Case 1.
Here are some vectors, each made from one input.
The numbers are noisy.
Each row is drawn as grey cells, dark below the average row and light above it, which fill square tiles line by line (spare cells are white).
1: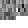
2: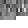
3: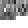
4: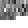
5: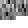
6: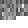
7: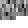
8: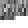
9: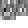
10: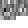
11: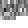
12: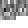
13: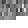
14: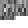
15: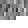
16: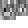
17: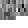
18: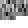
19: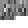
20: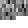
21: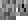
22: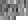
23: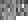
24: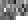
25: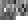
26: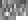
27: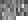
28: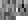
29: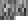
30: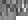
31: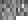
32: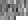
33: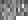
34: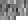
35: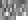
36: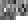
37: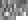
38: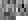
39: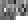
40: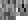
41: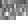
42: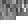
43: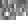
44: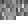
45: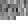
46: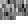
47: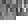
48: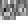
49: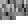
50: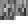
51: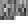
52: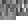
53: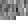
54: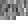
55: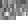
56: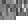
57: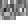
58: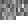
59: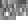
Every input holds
either a point on a 4-point line, or a point on a 5-point line.
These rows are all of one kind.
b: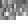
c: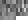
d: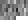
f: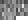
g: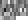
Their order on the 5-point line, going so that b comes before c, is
b, g, d, c, f.
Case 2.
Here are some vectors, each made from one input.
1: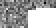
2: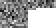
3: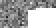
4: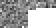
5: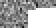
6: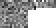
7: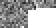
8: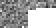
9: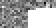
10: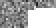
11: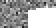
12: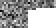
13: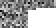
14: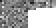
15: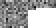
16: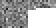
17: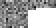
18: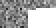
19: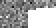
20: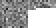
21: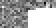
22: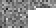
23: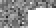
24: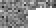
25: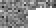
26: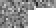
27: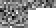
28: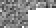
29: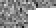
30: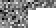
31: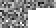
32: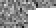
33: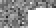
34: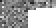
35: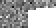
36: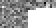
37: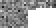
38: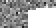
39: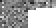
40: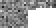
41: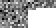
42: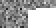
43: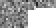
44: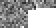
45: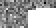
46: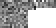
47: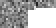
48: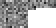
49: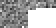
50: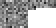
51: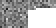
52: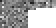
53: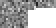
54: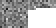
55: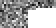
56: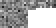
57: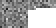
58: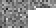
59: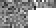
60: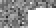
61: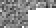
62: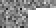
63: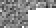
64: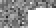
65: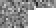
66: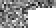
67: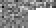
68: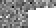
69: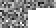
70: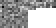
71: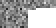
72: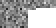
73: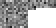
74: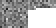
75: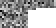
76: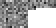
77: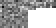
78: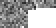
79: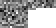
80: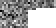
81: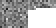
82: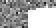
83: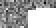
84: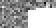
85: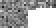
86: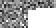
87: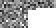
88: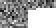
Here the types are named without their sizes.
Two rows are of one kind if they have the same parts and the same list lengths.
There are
2 kinds of row.
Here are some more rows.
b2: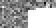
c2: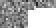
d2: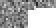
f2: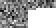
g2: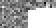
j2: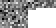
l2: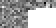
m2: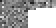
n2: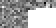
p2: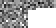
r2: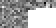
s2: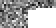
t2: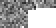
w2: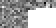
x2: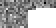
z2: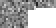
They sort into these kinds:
b2, c2, d2, g2, l2, m2, n2, r2, t2, w2, x2, z2
f2, j2, p2, s2

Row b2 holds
four true/false values.
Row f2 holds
a point on a line.
